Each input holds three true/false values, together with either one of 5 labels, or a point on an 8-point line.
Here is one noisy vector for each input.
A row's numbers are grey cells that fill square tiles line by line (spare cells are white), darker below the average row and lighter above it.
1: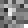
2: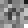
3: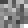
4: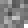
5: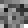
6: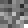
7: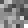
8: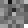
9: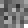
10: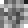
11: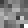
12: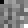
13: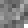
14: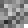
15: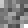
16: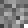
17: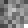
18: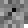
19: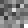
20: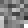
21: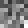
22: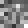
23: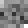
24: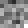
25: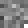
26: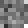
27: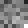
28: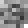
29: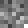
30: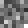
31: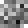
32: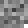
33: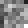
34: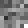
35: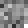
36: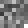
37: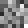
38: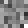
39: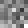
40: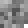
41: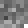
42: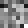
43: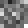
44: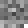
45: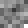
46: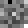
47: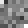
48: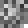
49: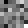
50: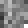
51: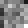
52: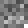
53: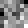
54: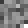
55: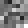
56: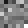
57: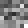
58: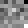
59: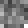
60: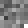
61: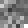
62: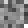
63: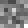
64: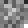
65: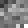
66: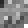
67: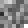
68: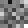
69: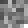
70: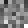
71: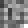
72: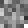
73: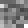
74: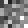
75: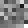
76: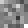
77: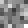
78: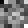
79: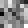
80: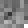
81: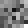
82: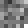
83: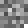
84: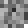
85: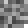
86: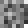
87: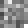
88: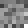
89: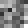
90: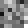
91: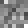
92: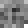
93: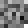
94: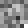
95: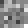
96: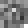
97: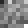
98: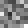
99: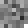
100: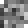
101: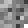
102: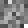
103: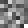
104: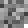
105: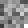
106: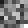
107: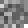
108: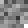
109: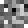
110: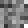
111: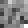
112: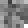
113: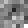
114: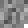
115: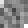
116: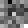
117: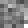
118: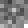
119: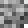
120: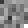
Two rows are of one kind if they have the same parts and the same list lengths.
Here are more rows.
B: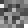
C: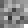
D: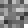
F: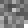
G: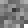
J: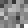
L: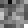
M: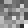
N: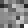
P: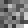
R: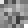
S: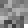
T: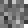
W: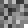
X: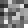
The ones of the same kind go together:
B, D, F, G, L, M, T, W
C, J, N, P, R, S, X

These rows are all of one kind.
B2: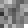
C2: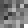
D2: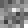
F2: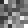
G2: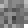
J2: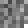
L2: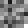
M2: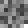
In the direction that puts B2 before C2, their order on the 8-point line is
F2, B2, L2, J2, G2, D2, M2, C2.
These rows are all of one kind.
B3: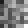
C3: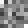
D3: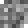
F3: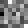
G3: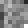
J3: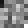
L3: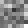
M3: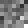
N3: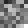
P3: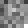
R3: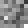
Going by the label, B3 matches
F3 and J3.
